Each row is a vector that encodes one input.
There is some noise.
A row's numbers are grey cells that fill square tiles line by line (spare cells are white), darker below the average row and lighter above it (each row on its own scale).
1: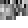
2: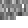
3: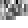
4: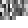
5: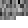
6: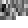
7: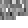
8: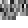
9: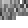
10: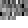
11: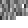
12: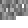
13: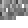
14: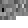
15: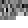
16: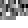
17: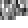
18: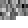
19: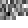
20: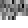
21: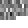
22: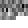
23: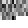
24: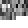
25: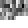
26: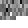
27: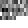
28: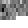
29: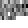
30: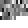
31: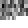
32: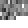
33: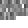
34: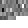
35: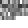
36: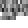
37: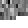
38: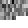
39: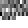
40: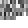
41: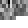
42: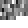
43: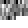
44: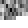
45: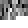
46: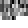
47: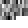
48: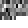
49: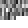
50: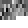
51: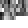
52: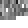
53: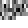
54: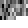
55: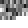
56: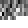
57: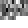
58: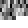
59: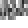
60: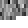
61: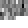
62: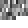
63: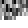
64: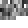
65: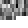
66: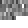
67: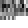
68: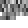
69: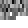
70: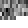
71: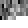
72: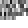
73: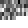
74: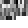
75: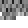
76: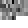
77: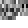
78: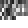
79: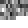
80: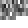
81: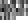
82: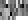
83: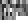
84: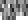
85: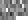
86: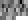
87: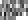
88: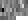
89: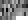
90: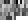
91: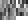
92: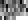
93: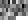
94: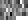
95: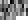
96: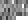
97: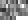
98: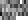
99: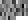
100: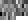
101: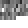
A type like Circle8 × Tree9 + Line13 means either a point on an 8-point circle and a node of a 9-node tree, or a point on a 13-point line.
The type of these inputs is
Circle6 × (Line5 + Line6).
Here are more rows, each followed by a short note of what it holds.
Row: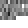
a point on a 6-point circle and a point on a 5-point line
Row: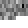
a point on a 6-point circle and a point on a 6-point line
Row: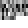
a point on a 6-point circle and a point on a 5-point line
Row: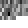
a point on a 6-point circle and a point on a 5-point line
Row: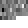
a point on a 6-point circle and a point on a 5-point line
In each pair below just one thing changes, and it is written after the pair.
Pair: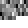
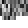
the place on the 6-point circle
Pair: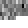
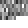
the place on the 6-point circle
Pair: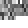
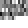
the place on the 6-point line
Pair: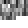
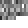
the place on the 6-point line
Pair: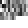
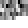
the place on the 6-point circle
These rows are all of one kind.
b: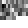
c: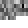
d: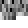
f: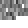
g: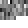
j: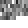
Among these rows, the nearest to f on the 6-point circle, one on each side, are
b and j.
